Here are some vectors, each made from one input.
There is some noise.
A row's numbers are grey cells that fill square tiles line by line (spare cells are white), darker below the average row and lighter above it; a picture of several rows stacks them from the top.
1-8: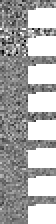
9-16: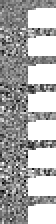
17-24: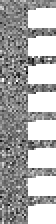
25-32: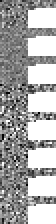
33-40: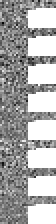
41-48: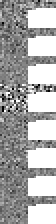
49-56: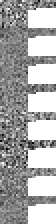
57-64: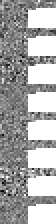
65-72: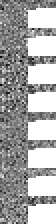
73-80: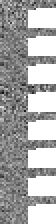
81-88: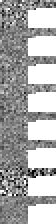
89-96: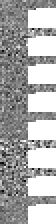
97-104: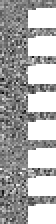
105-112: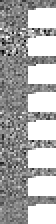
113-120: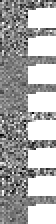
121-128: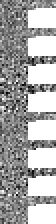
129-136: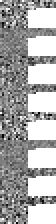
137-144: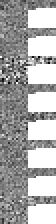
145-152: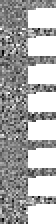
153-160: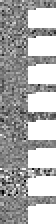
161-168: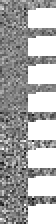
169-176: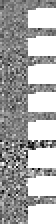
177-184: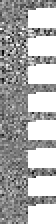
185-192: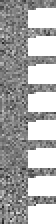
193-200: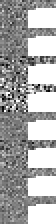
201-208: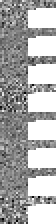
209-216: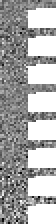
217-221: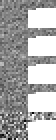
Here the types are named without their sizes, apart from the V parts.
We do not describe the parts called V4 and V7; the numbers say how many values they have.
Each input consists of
either a point on a line, a node of a tree and a true/false value, or a value of V4 and a value of V7.
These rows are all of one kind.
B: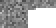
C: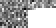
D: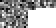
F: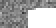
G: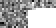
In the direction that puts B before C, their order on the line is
B, G, D, F, C.
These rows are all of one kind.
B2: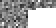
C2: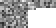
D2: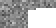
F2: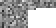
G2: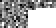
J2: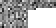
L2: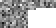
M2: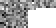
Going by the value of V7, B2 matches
C2 and F2.
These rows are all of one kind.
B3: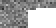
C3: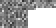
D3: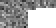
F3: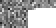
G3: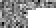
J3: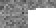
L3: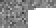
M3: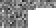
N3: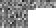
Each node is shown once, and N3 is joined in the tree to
C3.
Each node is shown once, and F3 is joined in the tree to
B3, G3 and M3.
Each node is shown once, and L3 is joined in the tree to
J3.
